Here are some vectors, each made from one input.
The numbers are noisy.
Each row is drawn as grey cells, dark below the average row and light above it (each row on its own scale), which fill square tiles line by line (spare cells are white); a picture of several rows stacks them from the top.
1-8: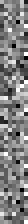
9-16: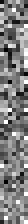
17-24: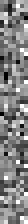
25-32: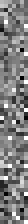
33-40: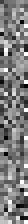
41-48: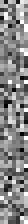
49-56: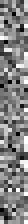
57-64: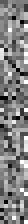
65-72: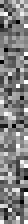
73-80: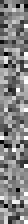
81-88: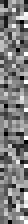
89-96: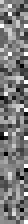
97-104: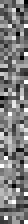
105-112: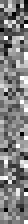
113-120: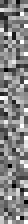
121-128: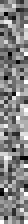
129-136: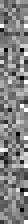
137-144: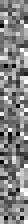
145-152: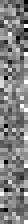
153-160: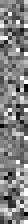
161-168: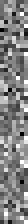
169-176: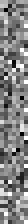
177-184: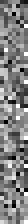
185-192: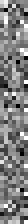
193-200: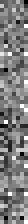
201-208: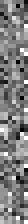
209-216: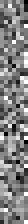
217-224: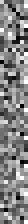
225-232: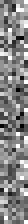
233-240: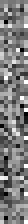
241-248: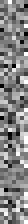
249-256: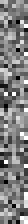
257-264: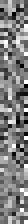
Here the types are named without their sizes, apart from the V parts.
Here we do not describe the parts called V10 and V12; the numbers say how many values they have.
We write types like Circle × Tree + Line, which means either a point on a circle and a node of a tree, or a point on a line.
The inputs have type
Label × (Tree × V12 + V10).
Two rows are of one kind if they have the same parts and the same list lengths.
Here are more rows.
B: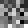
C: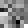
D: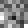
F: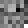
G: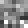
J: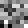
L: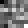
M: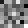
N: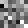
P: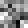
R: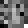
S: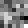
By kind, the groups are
B, D, F, L, M, R
C, G, J, N, P, S

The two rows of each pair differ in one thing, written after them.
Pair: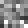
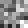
the label
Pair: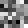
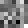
the label
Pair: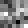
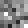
the label
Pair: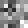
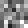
the label
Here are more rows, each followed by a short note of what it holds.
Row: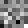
a label and a value of V10
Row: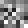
a label and a value of V10
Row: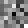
a label, a node of a tree and a value of V12
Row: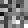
a label, a node of a tree and a value of V12
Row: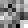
a label and a value of V10
